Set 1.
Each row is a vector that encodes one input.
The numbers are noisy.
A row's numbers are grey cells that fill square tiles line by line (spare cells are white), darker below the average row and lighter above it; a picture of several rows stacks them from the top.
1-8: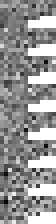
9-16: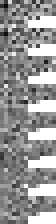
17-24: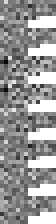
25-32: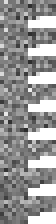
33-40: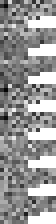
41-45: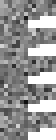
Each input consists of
a list of up to two points on a 5-point line.
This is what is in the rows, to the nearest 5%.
All of them are lists of up to two points on a 5-point line: about 20% are empty, 35% hold one and 45% two.
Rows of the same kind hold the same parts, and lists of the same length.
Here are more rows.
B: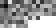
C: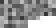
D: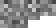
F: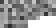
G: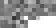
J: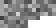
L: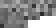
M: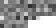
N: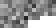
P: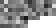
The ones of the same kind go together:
B
C, D, F, G, J
L, M, N, P

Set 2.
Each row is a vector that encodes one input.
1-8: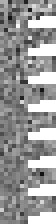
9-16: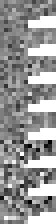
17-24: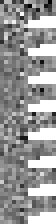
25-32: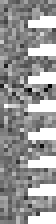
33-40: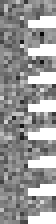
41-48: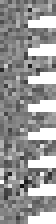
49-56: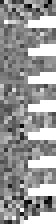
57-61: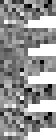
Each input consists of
either a fixed value, or a node of a 7-node tree and a true/false value.
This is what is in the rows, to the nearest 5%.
About 15% of them hold a fixed value. The rest hold a node of a 7-node tree and a true/false value.
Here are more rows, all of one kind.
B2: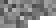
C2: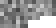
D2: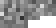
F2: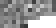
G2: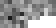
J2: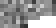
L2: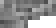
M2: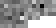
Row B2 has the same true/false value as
G2 and M2.
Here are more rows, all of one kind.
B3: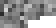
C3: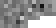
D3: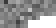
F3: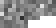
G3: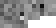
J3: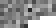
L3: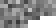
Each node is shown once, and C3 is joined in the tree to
G3.
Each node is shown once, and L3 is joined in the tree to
B3.
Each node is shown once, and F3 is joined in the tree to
D3.
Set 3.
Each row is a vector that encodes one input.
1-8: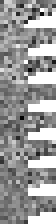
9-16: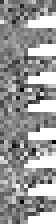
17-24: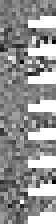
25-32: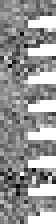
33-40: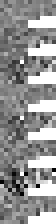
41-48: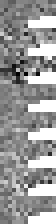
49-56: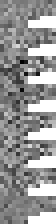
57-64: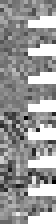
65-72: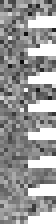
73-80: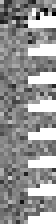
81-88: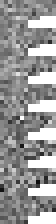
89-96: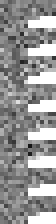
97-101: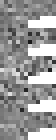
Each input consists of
either a point on a 5-point line, or four true/false values.
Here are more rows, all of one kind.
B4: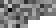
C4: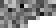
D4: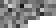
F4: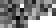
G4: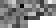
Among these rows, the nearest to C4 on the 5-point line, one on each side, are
D4 and G4.
